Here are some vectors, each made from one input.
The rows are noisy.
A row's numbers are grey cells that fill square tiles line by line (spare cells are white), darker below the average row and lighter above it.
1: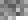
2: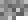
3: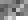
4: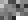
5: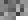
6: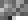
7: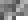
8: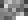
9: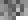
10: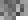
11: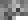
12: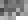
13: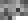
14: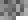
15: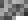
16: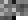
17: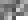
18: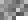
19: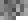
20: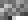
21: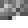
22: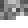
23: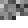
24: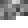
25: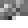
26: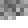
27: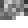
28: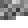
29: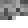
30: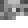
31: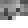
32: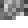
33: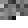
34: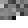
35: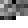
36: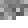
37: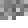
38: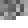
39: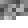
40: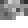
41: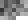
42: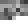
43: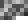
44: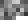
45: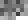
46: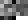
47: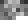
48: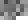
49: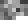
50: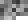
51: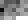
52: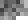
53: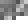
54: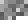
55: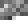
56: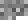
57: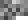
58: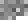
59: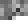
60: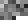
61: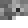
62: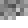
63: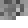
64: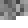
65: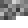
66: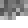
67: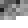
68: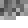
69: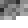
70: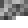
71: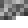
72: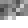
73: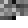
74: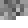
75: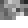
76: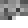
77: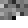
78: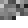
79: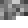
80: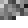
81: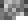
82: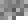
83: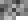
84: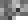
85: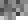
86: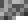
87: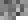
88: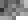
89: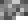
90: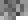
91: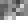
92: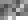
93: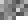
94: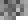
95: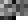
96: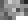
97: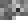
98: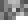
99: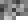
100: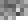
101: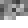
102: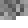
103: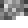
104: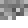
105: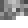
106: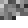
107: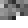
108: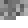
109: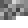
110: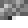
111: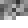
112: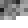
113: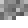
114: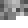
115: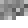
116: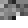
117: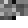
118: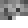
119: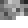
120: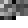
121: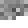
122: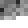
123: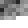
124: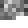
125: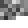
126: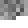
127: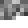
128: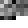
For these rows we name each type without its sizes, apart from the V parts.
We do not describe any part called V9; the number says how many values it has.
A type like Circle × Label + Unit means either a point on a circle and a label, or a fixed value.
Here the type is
Circle + Line + V9.
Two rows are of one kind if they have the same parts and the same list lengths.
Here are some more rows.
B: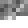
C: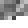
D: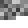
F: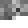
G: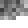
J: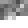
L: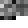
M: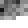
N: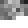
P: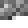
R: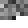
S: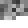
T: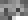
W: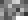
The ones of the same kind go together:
B, C, G, J, M, S
D, F, N, P, T, W
L, R

